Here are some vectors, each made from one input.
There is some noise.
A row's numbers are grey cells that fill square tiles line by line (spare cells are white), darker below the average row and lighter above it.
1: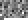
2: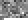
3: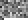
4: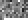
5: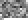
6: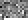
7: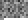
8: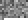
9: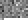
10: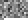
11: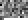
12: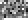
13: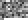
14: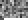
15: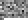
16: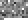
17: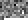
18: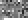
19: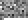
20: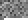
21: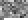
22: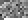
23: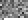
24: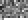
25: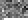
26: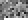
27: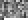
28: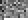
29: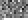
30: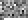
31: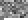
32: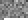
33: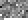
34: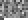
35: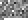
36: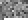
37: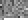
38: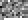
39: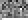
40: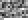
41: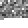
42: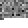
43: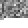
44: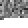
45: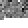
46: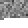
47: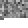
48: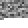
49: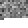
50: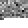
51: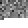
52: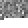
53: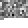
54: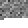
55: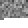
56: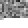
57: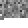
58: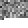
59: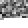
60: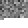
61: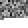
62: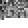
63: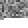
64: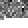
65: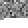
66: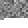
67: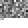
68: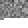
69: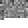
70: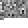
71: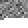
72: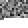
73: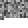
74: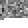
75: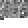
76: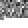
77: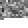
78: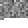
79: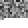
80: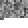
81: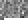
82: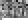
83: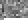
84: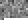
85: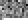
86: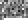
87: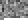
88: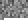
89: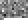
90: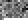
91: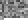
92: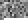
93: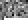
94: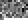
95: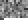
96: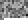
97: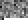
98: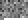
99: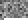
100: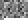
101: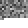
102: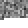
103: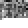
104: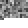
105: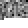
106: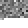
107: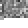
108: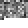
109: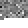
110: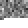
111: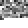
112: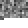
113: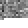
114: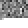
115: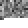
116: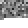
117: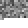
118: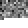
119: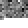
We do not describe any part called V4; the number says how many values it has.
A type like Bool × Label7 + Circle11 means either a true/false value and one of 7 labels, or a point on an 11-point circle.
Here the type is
(Bool × Bool × Bool × Bool + Circle6) × V4.
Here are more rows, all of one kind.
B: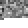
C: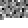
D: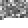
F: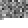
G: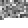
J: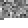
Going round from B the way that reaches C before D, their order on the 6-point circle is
B, C, F, D, G, J.
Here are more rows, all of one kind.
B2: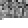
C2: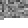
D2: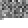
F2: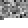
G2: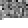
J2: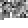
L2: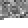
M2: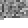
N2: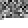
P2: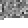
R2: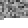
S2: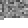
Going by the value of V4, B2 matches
D2, G2 and N2.
